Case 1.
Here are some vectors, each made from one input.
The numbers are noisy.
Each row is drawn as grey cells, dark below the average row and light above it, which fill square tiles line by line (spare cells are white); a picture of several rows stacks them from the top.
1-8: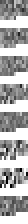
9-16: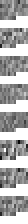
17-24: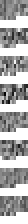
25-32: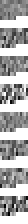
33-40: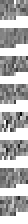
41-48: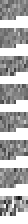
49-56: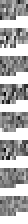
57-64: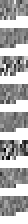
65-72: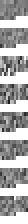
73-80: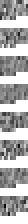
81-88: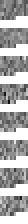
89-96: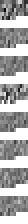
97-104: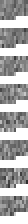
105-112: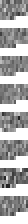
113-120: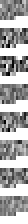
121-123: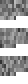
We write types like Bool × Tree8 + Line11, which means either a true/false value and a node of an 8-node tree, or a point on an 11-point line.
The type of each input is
(Circle6 + Line6) × Line6.
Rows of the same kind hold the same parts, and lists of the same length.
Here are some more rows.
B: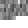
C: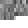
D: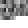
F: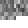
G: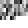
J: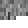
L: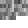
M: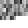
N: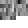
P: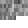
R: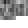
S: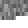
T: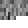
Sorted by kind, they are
B, C, D, G, M, R, S
F, J, L, N, P, T

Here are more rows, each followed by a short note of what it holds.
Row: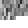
a point on a 6-point circle and a point on a 6-point line
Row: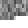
a point on a 6-point circle and a point on a 6-point line
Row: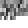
a point on a 6-point circle and a point on a 6-point line
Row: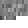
a point on each of two 6-point lines
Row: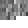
a point on each of two 6-point lines
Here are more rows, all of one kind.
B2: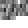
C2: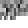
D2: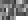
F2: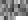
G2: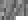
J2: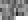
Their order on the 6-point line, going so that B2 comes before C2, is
G2, D2, J2, B2, F2, C2.
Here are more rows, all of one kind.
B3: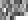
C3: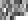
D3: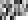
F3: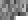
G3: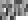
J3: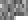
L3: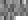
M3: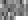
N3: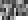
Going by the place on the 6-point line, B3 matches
C3, D3 and J3.
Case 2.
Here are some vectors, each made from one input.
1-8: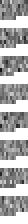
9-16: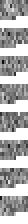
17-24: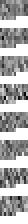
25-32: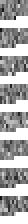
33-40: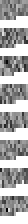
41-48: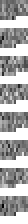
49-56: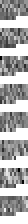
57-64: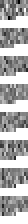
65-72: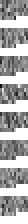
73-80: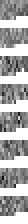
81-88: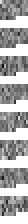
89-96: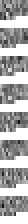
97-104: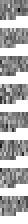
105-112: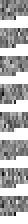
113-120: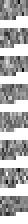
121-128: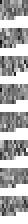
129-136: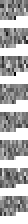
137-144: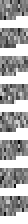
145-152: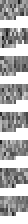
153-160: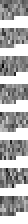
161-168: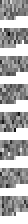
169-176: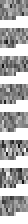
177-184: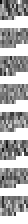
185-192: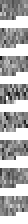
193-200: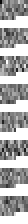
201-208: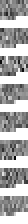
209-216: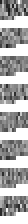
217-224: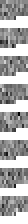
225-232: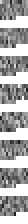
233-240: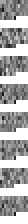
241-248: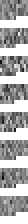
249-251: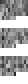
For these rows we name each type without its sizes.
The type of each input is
Label × Label × Line × Line.
